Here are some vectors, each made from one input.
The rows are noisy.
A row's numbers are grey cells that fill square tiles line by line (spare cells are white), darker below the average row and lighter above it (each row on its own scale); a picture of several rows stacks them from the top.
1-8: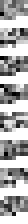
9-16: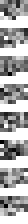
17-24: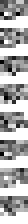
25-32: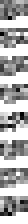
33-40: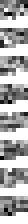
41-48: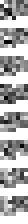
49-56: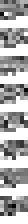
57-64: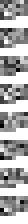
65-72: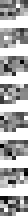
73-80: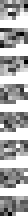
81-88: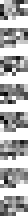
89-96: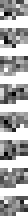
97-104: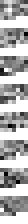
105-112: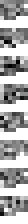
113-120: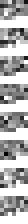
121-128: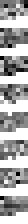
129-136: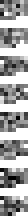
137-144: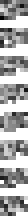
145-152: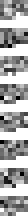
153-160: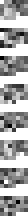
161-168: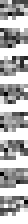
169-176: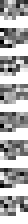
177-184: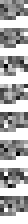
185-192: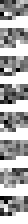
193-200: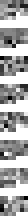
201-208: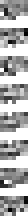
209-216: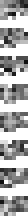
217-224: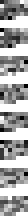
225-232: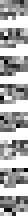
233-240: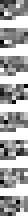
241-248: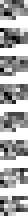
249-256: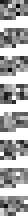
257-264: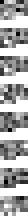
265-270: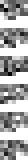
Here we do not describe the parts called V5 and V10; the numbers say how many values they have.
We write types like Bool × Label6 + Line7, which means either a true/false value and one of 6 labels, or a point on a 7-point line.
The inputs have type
(Bool × Bool × Bool × Bool + V5) × Line8 × V10.
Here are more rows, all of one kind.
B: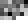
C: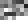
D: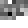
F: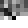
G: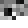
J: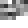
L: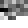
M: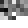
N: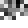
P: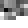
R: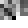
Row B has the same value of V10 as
F, L and M.
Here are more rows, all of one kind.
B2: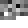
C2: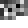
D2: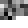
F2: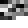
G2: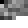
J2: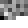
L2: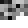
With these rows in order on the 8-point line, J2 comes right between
F2 and G2.
